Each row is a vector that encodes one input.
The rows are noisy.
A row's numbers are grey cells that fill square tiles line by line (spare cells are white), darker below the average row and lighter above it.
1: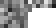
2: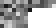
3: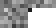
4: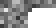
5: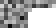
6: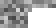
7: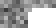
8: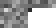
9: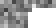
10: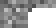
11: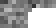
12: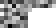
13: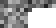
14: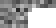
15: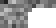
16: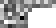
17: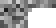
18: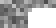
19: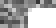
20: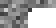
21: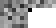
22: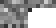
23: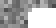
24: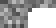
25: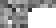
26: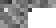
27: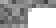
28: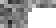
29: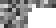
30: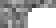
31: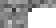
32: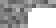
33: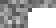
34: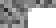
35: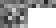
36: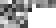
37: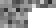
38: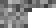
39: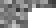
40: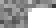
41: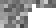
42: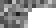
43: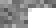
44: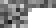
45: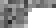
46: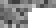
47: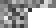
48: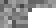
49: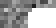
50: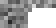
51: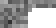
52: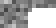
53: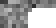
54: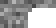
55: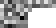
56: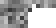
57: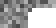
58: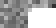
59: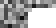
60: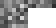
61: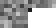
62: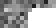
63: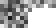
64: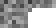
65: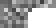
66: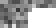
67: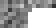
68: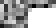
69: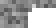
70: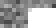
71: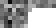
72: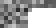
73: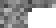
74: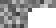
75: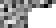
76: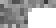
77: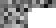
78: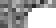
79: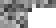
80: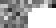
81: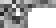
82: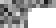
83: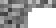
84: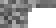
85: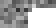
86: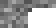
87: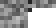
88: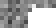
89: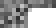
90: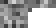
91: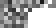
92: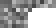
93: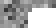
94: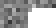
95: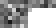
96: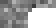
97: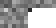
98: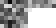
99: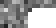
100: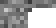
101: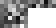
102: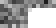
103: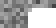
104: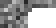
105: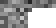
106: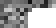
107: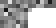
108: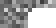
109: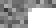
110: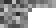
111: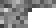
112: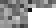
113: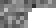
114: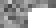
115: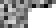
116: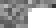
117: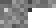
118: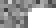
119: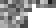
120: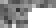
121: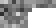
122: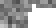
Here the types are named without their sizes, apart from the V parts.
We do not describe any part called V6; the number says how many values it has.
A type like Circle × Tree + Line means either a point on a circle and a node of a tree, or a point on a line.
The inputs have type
List(Bool × V6).
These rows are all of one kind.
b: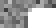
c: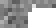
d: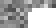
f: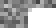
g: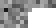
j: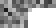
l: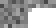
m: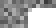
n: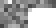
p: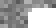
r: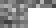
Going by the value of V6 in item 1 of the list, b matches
c and f.
